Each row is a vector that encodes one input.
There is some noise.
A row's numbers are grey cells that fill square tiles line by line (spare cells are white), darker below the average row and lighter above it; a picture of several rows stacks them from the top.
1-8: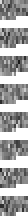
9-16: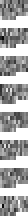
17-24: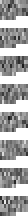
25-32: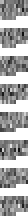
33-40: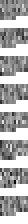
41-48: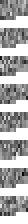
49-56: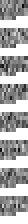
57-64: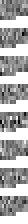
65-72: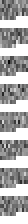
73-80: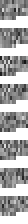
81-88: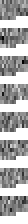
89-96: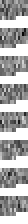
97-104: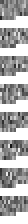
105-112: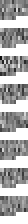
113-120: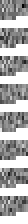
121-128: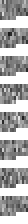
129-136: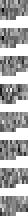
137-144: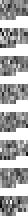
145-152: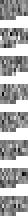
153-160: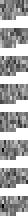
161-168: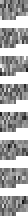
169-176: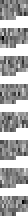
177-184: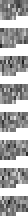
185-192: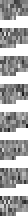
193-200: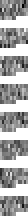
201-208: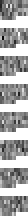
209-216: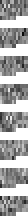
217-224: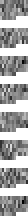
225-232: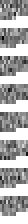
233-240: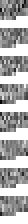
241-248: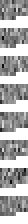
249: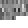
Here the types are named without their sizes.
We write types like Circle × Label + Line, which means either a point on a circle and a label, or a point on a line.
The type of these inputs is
Circle + Unit.
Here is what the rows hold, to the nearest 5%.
About 95% of them hold a point on a circle. The rest hold a fixed value.
